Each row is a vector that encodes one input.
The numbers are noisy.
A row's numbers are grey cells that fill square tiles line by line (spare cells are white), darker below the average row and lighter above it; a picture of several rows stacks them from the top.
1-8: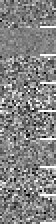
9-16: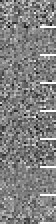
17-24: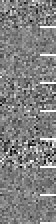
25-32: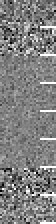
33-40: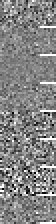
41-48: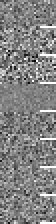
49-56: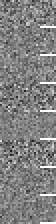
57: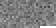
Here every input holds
a list of up to two points on a 6-point circle.
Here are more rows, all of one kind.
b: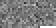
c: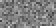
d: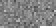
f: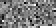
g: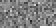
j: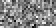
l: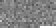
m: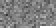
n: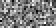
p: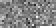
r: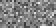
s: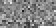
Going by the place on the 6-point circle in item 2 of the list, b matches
j, l, m and n.
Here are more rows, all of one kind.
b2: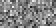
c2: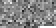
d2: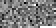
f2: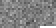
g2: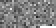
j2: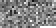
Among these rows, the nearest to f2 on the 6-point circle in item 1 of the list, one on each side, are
c2 and d2.
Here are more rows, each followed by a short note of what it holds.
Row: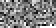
the empty list
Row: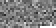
the empty list
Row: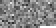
the empty list
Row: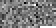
a list of two items
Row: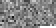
the empty list
